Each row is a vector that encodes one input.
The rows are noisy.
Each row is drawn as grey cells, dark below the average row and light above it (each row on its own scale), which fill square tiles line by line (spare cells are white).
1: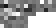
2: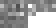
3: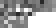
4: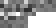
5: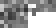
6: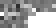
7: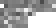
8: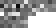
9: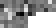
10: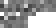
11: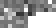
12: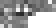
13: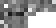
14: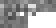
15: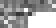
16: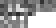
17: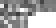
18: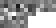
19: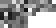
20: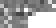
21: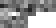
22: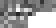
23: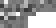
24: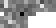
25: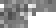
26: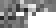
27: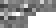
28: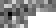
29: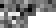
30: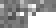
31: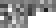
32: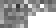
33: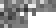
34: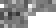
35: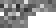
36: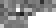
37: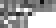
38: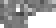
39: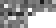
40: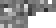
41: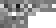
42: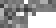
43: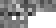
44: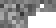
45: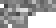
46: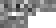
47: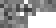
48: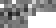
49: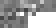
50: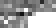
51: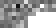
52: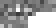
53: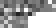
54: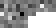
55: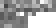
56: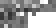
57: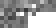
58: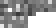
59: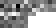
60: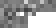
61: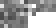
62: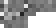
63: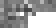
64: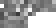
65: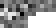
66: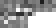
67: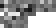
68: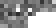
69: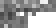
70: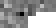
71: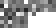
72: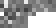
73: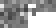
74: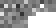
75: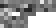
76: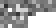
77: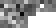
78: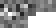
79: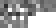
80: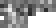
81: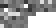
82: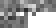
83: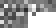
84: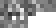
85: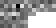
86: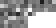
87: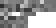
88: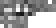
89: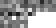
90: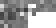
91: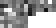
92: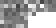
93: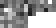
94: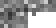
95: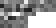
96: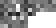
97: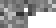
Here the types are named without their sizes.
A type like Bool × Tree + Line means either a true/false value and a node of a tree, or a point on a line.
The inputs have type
Circle.
